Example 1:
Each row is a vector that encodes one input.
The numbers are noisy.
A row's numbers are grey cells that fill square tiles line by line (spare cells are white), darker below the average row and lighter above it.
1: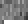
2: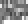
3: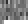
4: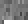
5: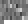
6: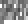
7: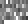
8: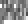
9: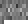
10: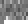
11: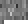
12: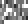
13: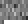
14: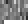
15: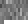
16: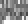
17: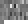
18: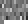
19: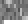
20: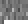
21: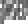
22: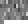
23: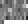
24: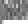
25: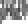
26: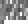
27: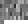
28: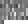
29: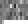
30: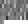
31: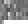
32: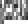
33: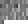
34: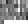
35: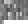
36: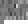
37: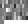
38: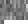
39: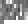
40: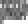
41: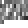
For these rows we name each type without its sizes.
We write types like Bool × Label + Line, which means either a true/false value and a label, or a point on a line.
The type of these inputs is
Line × Line.
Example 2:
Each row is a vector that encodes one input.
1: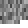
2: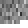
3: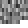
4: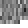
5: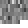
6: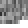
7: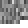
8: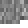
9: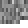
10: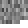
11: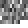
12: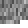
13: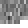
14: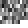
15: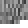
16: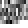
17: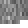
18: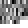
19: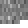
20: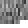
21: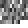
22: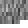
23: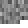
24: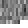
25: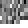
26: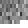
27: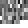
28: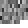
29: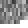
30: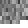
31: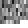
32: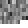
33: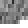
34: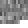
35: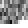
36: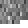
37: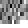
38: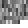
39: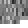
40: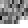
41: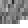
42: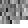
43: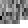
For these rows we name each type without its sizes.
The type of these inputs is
Line.
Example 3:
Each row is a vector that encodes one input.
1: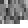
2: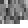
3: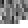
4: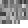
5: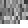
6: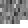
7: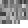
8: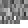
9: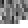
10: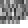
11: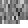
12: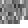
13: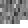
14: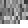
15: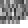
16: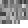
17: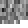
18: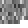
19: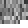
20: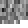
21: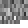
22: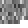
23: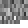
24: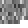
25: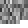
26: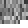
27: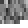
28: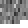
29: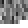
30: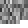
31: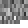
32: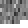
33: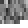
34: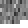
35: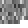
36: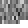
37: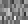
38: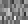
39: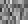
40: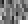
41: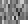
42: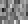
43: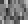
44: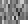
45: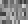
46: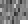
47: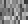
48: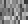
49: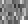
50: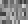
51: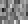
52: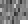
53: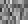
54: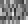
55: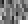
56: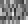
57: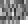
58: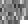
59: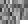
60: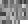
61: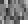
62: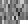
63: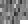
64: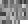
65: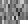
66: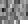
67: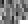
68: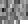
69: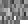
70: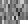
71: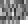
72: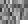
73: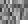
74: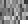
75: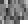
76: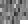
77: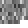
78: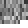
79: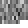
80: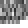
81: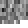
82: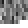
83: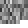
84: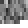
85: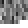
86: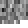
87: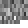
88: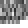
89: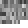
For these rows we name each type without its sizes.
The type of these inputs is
Circle.
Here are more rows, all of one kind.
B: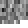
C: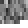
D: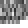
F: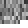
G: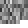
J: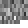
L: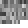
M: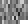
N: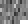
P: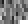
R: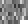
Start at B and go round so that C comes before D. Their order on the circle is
B, M, R, G, F, L, J, N, P, C, D.
